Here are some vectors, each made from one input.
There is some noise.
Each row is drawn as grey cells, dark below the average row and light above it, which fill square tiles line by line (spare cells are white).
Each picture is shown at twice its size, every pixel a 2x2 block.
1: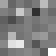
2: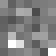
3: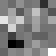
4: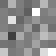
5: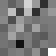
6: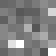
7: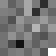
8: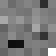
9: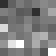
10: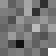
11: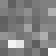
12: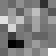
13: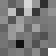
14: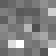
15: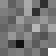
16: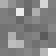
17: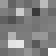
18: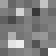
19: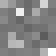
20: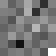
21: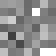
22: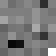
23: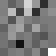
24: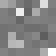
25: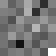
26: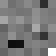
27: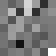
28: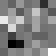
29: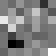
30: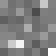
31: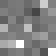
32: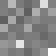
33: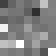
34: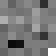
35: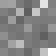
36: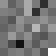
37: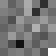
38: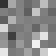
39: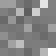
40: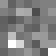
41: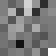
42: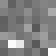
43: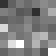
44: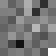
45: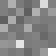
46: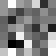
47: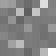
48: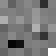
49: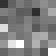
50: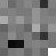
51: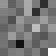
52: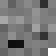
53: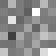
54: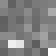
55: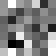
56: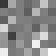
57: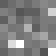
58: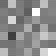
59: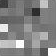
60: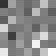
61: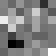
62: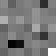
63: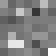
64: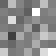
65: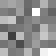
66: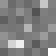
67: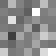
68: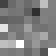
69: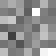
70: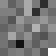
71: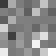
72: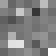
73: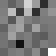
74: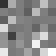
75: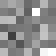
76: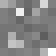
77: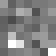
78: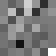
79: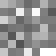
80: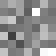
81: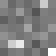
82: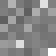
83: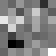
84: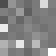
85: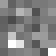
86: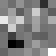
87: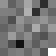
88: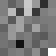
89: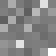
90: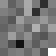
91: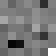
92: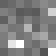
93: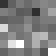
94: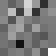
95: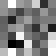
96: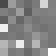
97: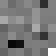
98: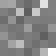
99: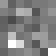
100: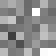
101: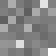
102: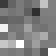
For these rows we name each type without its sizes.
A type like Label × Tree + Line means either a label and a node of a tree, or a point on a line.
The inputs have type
List(Line).
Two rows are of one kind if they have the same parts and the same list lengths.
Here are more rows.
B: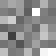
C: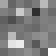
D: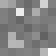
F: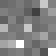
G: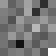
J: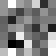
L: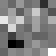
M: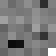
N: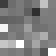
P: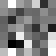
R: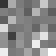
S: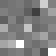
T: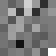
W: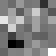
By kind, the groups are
B, C, D, F, N, R, S
G, L, M, T, W
J, P

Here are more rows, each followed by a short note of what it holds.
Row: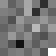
a list of one item
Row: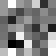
the empty list
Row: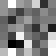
the empty list
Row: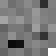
a list of one item
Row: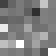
a list of two items
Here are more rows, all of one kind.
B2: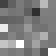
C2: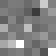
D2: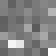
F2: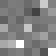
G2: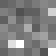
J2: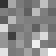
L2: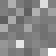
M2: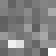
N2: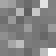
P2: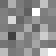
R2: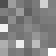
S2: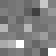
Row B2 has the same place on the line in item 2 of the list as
J2 and R2.
